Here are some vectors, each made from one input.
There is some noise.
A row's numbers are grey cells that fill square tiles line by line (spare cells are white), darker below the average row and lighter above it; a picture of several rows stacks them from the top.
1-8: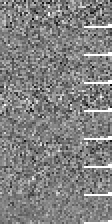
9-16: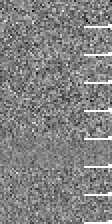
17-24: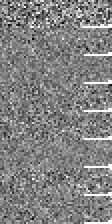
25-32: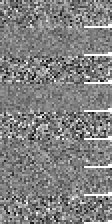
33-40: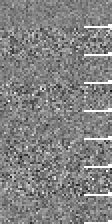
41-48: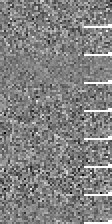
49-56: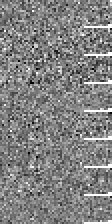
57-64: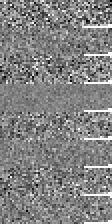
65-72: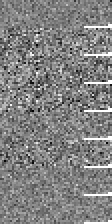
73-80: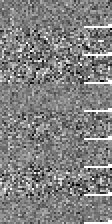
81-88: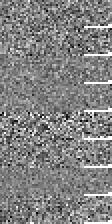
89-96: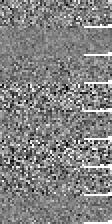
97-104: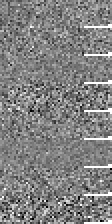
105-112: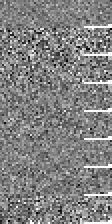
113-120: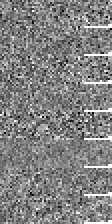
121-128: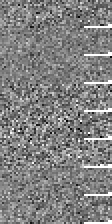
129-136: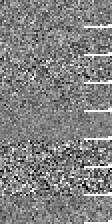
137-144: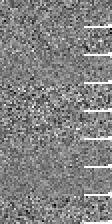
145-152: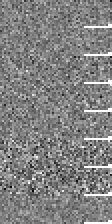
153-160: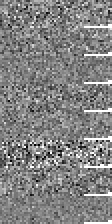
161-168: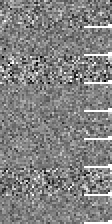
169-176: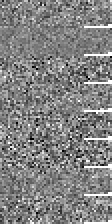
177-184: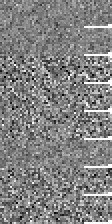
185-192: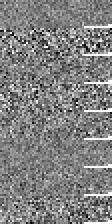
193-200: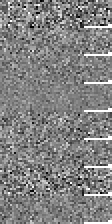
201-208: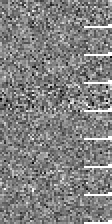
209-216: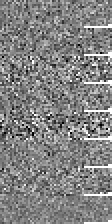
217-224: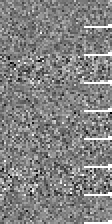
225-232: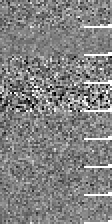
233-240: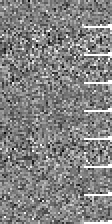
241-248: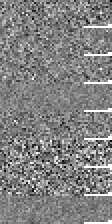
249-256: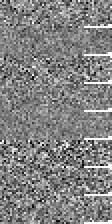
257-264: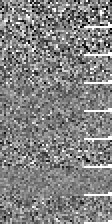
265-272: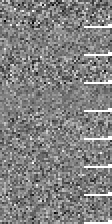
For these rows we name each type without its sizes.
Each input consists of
a node of a tree, together with a list of items, each either a label, or a point on a line.
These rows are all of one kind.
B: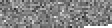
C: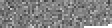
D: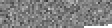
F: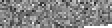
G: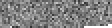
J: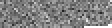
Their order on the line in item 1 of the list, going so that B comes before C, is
B, C, G, D, F, J.
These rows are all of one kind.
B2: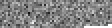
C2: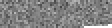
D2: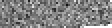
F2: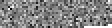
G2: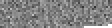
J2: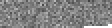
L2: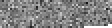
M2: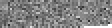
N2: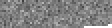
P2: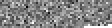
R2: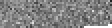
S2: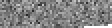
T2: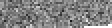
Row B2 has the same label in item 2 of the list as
F2, R2 and T2.
